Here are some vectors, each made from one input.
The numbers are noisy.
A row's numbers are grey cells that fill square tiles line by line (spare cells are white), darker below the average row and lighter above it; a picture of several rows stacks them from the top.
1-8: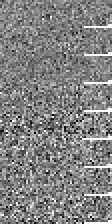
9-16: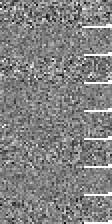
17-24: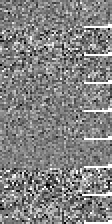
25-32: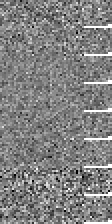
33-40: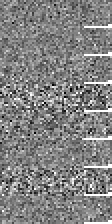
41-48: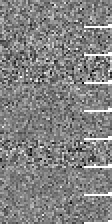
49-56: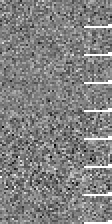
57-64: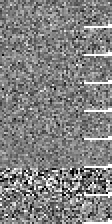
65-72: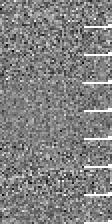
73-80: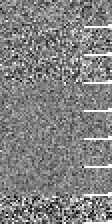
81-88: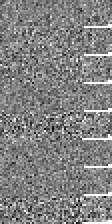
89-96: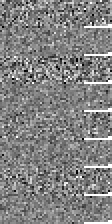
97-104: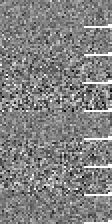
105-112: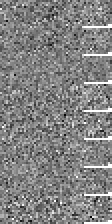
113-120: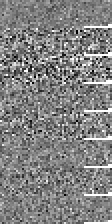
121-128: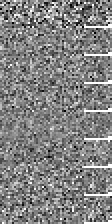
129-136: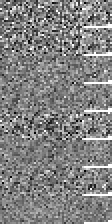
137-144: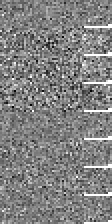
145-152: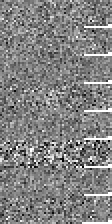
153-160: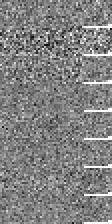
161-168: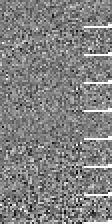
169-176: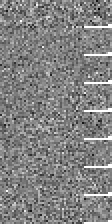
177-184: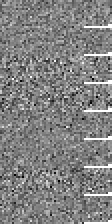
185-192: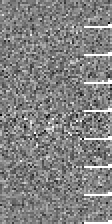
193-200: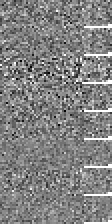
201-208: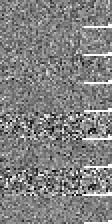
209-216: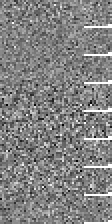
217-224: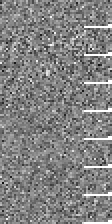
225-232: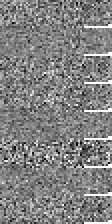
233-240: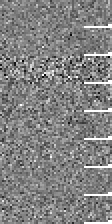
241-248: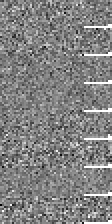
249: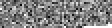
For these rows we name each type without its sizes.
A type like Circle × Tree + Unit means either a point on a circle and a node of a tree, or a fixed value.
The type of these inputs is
Circle × Label + Line × Line.
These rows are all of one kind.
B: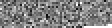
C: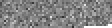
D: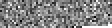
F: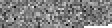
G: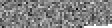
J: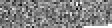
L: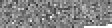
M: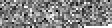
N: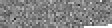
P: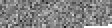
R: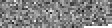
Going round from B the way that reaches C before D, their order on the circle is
B, G, R, C, L, M, D, P, N, J, F.
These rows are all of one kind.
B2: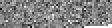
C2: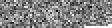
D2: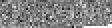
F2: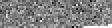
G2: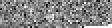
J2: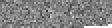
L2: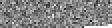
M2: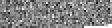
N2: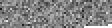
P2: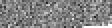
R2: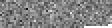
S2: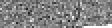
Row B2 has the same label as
L2, N2 and P2.
